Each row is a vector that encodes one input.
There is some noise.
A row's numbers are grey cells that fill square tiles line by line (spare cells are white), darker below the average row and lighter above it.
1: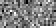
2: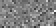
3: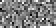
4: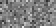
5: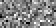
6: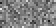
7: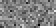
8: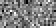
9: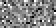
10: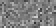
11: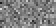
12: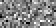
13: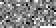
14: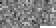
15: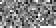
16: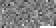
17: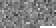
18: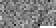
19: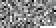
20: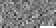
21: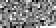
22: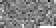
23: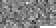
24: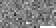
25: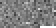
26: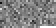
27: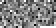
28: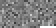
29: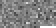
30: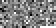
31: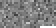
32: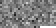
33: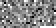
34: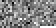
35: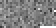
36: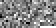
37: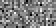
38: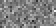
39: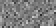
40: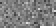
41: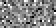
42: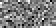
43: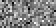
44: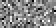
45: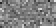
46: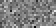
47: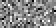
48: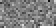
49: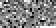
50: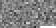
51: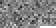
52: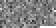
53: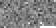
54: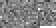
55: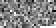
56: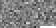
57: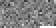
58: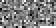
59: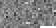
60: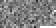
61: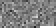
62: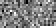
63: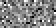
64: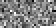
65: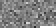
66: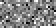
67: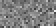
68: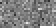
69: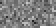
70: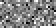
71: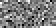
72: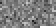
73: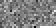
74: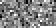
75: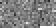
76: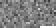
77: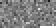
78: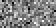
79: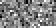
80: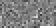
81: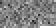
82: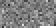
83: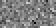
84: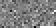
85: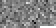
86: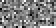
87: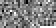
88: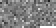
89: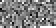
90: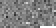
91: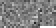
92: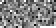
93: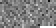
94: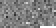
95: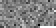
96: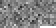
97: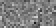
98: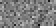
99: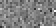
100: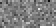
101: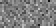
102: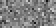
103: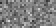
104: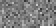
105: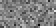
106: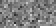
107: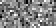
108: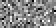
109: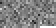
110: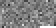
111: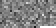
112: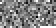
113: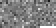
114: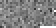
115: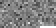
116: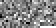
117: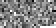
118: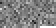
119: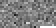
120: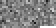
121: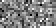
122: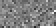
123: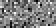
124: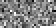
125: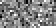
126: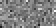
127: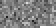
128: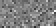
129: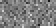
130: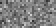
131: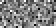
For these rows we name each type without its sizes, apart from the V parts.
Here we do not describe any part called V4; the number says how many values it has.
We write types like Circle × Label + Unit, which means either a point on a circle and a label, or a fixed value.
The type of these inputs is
Circle × V4 + Label × Line × Line.
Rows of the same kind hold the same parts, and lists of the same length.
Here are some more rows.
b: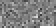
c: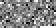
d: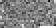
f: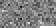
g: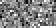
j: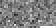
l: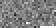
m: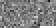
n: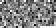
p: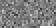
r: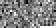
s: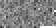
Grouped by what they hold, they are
b, d, f, j, l, m, p, s
c, g, n, r

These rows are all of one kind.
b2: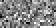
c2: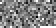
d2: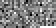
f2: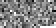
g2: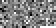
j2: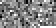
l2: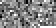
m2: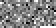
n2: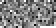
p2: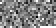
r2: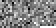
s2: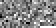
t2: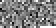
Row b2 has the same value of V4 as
m2, r2 and s2.
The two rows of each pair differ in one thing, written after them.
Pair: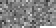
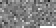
the place on one of the two lines
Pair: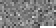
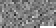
the place on one of the two lines
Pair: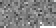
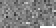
the label
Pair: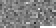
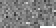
the label
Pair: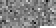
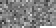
the label
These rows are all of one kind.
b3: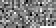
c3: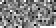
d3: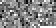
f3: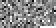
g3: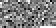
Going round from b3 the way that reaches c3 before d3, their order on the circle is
b3, f3, c3, g3, d3.
